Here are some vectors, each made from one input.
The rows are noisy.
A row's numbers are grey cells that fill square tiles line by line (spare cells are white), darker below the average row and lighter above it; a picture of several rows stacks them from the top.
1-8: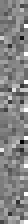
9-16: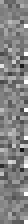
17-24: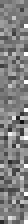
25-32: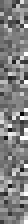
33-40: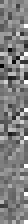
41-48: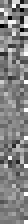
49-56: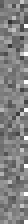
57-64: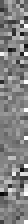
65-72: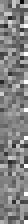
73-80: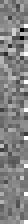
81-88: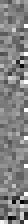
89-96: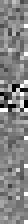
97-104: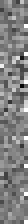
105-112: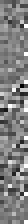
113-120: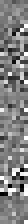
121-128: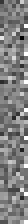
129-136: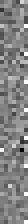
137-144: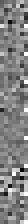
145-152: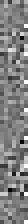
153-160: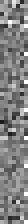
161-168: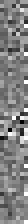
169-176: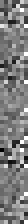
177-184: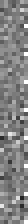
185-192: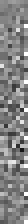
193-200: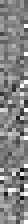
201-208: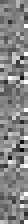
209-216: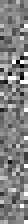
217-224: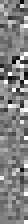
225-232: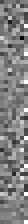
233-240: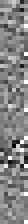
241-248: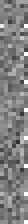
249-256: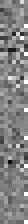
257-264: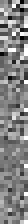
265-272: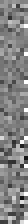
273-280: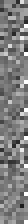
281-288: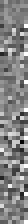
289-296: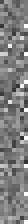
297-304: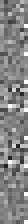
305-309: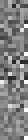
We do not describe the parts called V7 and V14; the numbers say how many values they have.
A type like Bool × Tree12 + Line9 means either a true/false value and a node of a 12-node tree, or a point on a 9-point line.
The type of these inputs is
(Bool × Bool × Bool × Bool + V7 × V14) × Tree13.
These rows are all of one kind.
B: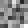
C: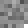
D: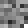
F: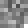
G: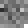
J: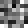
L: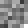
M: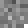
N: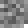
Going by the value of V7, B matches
D and N.
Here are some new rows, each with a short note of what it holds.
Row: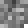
a node of a 13-node tree, a value of V7 and a value of V14
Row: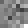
a node of a 13-node tree, a value of V7 and a value of V14
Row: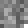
a node of a 13-node tree and four true/false values
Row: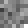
a node of a 13-node tree, a value of V7 and a value of V14
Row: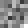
a node of a 13-node tree, a value of V7 and a value of V14
